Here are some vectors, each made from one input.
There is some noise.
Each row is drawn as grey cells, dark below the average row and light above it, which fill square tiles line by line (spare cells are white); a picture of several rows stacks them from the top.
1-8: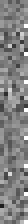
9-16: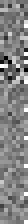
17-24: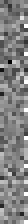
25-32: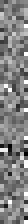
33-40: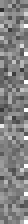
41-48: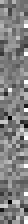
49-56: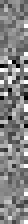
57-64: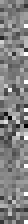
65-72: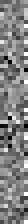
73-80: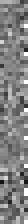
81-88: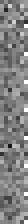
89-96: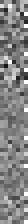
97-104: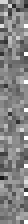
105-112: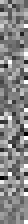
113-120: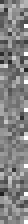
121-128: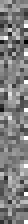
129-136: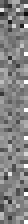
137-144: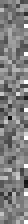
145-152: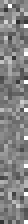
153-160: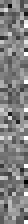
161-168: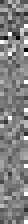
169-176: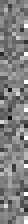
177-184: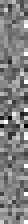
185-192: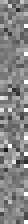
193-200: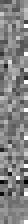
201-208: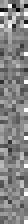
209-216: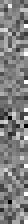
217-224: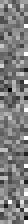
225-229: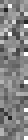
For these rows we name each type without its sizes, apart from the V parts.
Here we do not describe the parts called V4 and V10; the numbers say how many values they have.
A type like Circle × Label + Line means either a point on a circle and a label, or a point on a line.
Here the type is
(Line + V4) × V10 + Tree.
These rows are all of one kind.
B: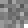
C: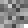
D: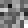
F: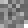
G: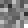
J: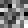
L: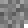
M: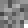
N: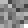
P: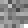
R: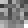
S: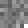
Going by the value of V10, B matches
L and S.
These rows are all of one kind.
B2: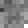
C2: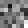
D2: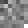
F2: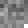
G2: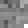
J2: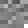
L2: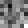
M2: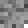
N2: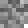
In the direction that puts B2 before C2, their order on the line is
L2, B2, N2, C2, G2, J2, D2, F2, M2.
